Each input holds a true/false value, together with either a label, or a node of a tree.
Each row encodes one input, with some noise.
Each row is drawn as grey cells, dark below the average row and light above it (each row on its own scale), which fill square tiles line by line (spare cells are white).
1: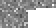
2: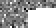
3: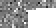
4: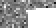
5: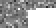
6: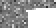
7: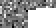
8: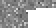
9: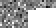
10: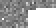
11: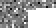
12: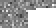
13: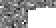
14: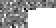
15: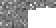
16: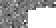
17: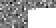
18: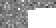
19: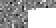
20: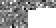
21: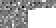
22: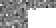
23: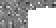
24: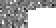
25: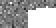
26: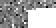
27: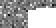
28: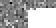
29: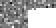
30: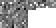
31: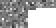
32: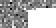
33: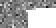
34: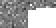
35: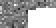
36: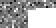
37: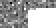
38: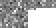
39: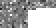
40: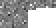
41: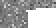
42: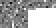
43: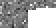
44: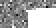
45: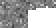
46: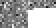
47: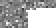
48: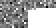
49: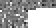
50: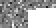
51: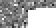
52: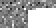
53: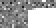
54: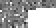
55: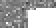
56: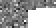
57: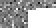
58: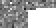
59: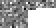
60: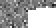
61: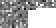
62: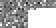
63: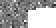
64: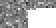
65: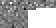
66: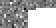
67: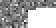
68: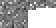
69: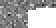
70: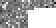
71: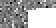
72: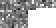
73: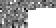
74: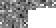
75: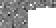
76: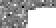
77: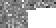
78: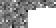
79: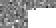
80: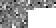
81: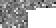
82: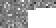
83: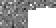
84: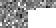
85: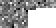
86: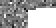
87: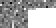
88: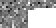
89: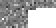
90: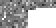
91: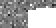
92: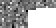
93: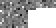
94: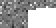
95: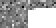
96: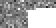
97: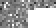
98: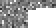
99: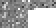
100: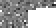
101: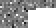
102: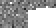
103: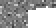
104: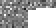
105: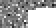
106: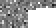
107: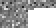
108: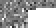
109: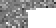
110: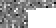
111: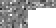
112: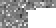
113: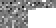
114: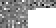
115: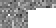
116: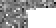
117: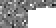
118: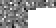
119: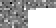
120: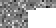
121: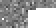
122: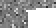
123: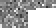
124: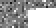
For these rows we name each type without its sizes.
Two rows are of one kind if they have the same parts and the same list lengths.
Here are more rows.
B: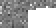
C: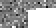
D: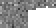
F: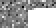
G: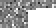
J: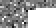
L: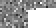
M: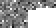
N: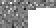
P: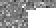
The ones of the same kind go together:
B, C, D, F, G, J, L, N
M, P

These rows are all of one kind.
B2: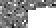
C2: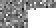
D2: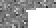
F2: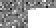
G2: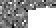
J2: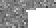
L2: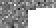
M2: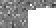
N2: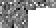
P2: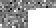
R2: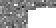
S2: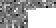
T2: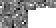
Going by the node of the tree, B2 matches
D2, G2, J2 and L2.
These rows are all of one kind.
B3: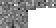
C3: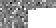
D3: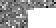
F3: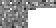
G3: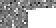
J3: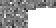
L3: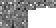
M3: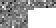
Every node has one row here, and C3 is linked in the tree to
F3.
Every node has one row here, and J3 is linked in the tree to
B3 and L3.
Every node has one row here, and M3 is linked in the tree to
D3.
